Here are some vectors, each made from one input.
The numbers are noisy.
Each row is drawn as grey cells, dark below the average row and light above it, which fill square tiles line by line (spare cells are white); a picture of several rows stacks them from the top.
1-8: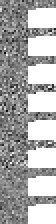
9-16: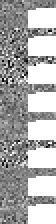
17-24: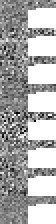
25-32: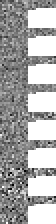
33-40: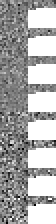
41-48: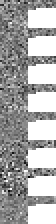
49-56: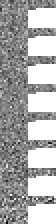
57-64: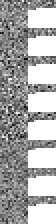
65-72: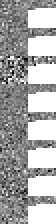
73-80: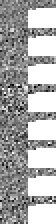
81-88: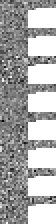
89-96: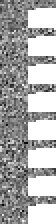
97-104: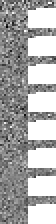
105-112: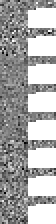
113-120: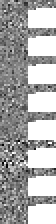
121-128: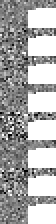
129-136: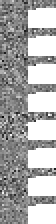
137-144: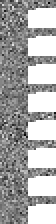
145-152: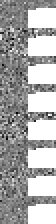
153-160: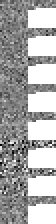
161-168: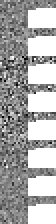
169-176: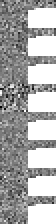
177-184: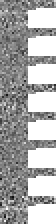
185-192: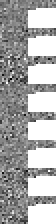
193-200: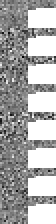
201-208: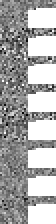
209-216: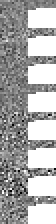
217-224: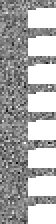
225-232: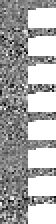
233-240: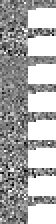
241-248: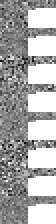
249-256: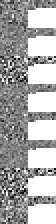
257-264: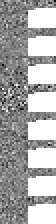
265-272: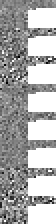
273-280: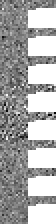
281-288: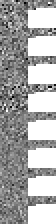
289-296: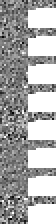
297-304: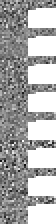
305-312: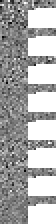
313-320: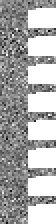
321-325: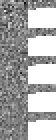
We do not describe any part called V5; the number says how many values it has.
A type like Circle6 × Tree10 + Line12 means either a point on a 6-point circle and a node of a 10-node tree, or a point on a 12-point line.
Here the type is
(Bool × Bool × Bool + V5) × Label7 + Circle8 × Line6.
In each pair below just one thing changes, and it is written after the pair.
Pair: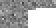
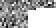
the label
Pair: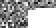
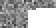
one of the three true/false values
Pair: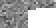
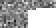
the label
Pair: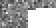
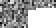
one of the three true/false values
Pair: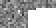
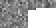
one of the three true/false values
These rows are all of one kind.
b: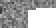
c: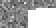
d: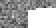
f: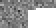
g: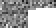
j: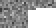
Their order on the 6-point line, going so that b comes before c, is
j, f, b, c, g, d.
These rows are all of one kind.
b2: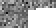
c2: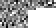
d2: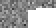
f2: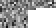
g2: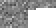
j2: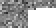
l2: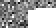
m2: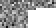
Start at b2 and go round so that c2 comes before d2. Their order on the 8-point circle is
b2, c2, j2, m2, d2, l2, f2, g2.
